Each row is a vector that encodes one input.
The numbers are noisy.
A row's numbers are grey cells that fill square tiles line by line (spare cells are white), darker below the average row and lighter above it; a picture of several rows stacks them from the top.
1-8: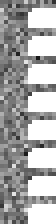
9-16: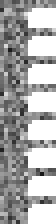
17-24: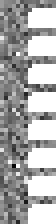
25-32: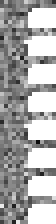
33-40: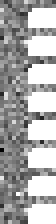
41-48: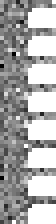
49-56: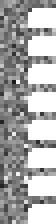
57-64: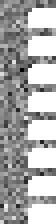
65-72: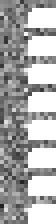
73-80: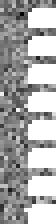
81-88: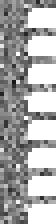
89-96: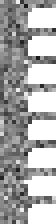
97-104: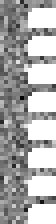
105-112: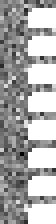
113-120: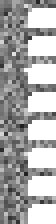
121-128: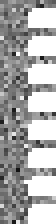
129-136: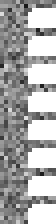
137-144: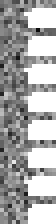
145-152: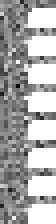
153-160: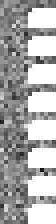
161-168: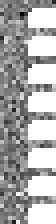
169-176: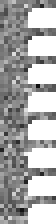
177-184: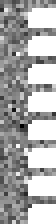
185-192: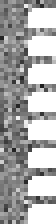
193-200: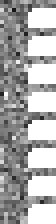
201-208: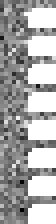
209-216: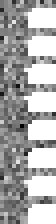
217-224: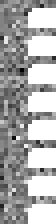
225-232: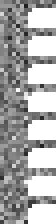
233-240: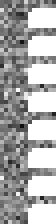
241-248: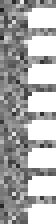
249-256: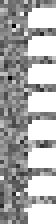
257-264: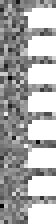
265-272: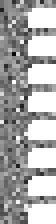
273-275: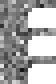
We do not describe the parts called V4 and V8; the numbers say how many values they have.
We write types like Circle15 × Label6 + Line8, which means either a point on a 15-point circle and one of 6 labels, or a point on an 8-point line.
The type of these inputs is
Line6 × V4 + Line13 + V8.
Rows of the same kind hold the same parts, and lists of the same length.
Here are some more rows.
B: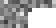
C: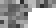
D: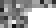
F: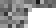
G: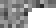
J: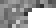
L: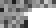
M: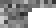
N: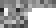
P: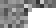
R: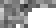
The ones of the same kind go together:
B, M, R
C, F, G, J, P
D, L, N

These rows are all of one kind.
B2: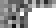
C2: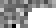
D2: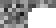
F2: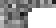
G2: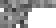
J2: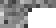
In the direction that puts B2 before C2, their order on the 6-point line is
B2, C2, G2, J2, D2, F2.
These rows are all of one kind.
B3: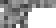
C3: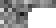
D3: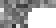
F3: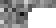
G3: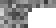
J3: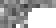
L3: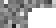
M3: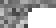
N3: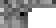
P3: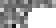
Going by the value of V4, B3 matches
C3, F3 and N3.
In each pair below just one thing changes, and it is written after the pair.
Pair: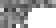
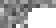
the value of V4
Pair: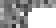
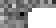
the place on the 6-point line
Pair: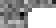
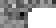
the value of V4
